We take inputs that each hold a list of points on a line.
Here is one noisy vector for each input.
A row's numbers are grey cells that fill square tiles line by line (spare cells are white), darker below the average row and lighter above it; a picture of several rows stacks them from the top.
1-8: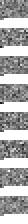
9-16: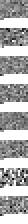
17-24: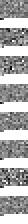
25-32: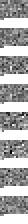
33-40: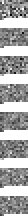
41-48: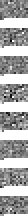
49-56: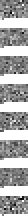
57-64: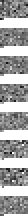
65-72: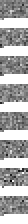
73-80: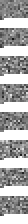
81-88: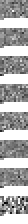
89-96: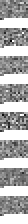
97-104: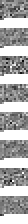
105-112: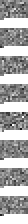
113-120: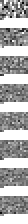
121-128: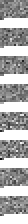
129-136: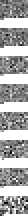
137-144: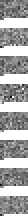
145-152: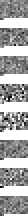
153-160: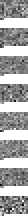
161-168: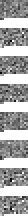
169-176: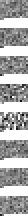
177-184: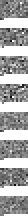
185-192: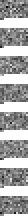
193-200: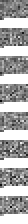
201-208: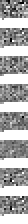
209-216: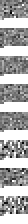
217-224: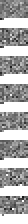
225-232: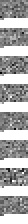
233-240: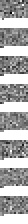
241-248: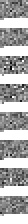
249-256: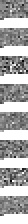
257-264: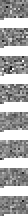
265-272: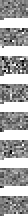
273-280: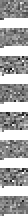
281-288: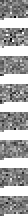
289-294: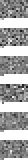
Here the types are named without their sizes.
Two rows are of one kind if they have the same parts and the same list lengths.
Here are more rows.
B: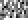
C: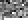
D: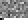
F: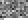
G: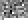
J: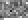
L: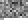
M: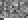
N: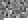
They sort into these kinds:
B
C, G
D, M
F, J, L, N

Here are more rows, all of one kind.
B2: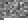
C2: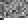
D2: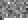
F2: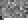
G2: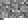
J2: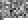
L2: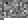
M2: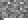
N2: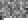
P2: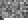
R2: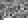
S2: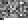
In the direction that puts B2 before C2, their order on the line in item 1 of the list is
J2, G2, D2, M2, N2, P2, F2, S2, B2, R2, L2, C2.
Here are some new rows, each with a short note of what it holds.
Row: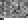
a list of two items
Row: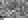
a list of three items
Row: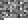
a list of two items
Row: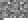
a list of two items
